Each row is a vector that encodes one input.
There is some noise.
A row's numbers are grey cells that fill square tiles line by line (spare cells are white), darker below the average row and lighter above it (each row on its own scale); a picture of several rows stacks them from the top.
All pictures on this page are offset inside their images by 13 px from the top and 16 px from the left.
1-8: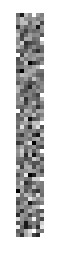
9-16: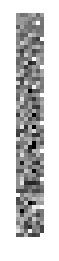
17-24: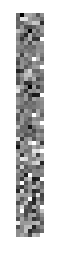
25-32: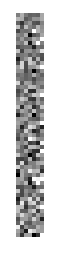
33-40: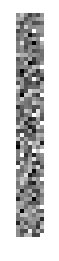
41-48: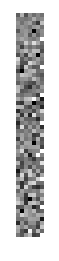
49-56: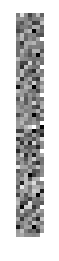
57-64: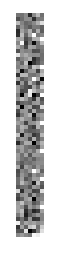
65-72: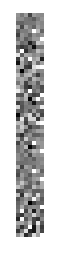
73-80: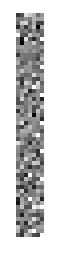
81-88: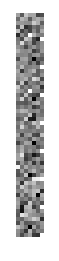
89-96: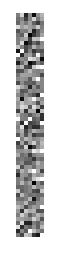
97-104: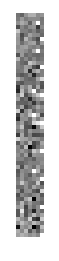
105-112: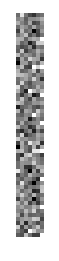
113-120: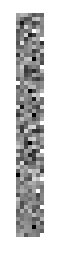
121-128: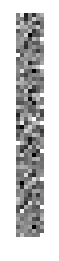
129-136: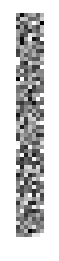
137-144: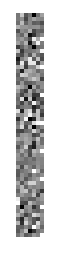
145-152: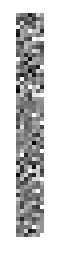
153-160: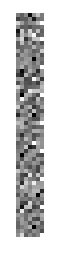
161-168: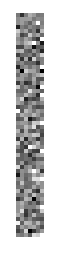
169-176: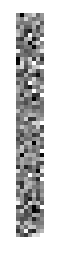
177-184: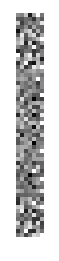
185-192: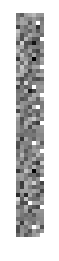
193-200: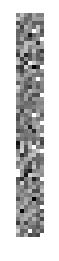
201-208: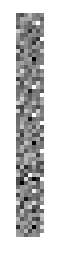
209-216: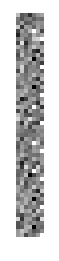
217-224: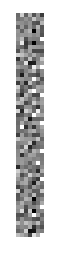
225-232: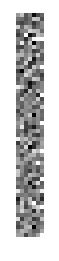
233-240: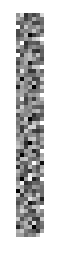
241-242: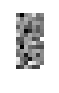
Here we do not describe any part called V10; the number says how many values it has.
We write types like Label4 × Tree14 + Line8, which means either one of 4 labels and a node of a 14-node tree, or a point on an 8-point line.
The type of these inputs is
Label6 × V10 + List3(Line5).
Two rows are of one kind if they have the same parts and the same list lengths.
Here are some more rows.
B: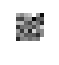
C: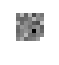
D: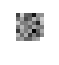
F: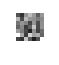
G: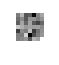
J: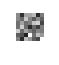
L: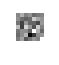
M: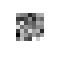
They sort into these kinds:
B
C, L
D, G
F, J
M

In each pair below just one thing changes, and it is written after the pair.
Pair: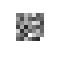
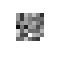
the label
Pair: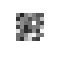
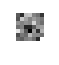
the label
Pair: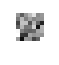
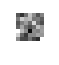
the label
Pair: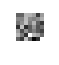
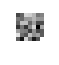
the label
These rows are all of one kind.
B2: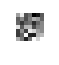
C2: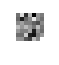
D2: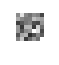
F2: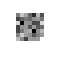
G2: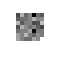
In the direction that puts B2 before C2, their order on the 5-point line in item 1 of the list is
D2, B2, C2, G2, F2.
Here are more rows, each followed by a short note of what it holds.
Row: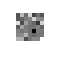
a list of two items
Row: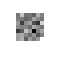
a list of three items
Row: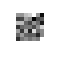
the empty list
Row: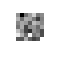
one of 6 labels and a value of V10
